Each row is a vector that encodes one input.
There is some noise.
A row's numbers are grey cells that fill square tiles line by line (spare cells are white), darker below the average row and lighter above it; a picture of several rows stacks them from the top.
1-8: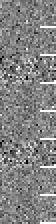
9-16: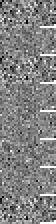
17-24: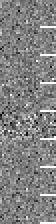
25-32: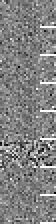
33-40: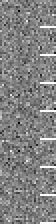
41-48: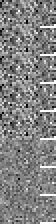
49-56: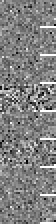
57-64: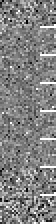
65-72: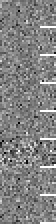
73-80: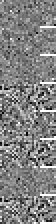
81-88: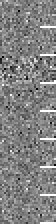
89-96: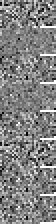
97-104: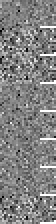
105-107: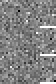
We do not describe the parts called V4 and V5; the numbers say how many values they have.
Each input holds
either a fixed value, or a point on each of two 3-point lines, or a true/false value, a value of V4 and a value of V5.
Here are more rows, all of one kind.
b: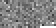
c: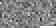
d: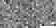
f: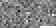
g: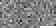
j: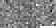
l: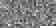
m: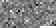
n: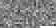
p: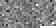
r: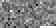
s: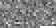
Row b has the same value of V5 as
d, m and n.
